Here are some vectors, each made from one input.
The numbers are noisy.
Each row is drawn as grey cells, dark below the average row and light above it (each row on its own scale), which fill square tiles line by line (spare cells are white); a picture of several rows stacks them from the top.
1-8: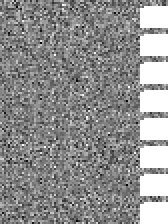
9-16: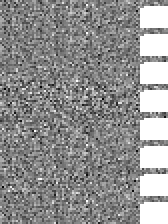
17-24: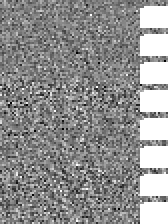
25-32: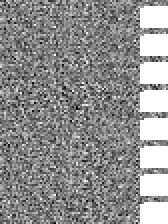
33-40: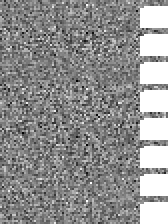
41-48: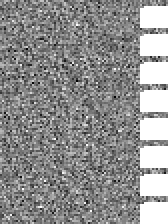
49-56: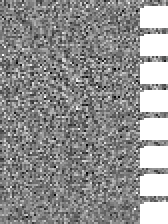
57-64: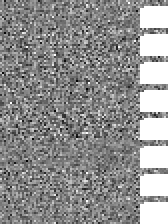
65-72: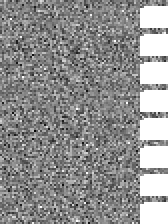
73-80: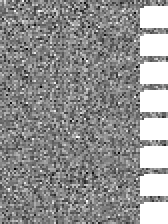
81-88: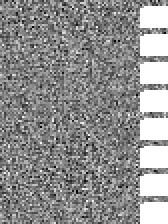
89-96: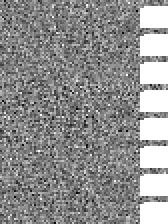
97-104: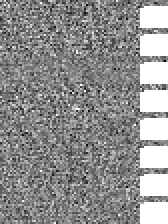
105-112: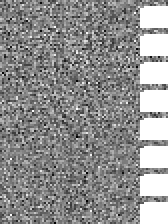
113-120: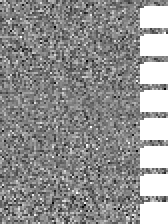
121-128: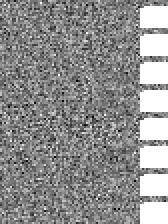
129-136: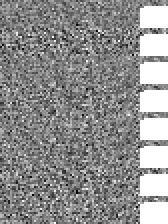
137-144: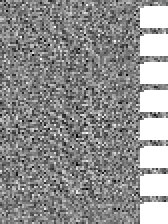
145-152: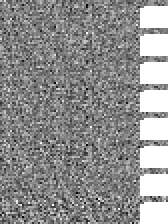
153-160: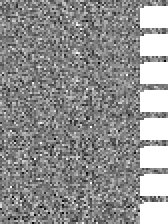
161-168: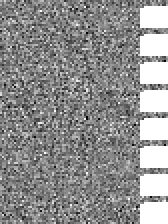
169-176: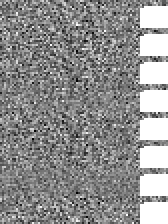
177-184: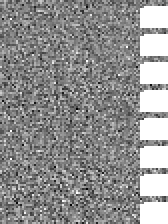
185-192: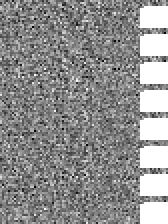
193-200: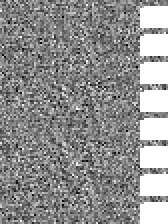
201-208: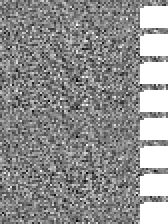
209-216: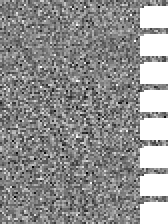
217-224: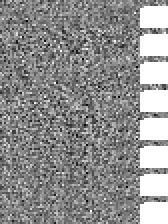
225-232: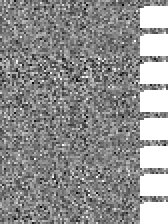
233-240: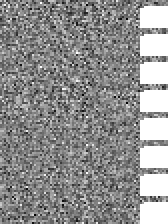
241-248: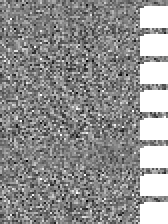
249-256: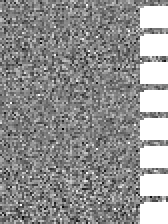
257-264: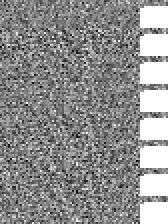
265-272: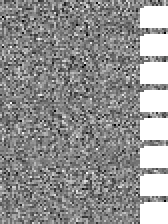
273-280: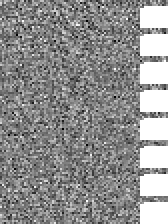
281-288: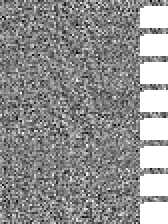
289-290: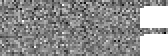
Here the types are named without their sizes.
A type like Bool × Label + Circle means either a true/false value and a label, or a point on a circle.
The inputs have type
Bool × Tree + (Circle + Unit) × Line.
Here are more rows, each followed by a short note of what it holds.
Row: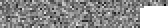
a node of a tree and a true/false value
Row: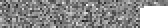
a point on a line
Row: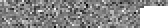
a node of a tree and a true/false value
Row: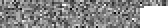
a node of a tree and a true/false value
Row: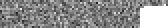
a point on a circle and a point on a line
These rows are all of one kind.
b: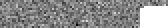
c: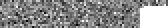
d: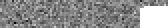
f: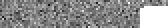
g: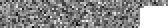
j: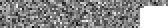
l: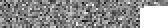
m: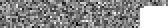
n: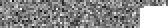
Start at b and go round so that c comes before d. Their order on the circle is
b, c, d, g, l, j, f, m, n.
